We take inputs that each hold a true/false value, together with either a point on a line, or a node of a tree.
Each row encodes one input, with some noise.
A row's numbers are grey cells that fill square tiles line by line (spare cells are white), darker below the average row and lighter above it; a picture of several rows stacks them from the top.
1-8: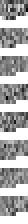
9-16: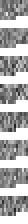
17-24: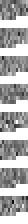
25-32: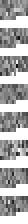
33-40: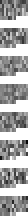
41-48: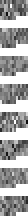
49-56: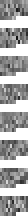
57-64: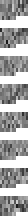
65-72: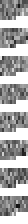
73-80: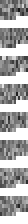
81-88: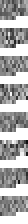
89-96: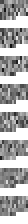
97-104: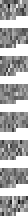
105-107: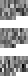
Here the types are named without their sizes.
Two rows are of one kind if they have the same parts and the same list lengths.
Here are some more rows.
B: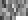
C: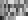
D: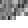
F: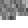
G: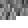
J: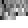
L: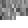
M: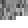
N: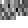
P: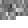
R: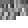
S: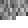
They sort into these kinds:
B, C, D, F, L, M, N
G, J, P, R, S

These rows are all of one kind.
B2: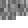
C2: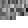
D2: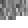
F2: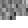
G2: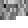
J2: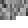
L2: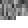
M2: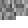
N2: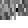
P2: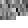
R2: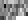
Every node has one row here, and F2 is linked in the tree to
B2, J2, M2 and R2.
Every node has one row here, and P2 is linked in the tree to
G2.
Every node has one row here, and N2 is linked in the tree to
C2.
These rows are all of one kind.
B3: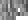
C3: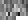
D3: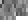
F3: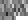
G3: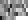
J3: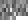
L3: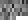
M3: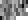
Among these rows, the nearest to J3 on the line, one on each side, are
D3 and L3.
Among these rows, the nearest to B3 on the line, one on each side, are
C3 and G3.
